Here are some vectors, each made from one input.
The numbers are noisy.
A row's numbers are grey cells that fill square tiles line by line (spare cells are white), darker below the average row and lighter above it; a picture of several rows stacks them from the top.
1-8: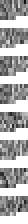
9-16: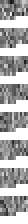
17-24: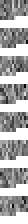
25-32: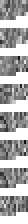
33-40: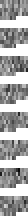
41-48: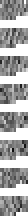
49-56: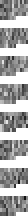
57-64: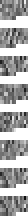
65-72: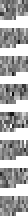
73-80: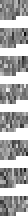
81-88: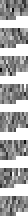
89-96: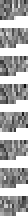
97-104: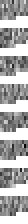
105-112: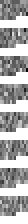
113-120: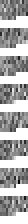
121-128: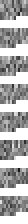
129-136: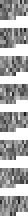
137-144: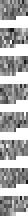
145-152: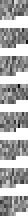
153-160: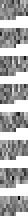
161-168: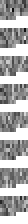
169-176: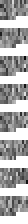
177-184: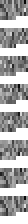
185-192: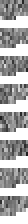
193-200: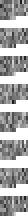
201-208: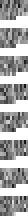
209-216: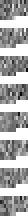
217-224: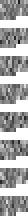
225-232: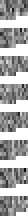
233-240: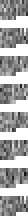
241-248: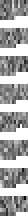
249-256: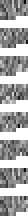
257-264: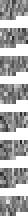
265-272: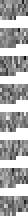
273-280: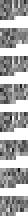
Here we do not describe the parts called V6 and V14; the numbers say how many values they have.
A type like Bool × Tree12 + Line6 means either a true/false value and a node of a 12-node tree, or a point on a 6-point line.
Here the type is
Bool × Bool × Bool + (Circle8 + V14) × V6 + Unit.
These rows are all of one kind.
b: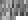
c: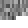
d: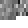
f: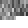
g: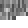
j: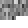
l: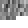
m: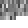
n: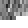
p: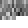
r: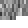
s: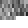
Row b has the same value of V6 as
m and r.
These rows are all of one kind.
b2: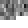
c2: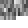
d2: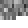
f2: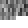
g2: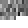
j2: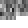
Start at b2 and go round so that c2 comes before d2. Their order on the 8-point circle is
b2, f2, j2, g2, c2, d2.
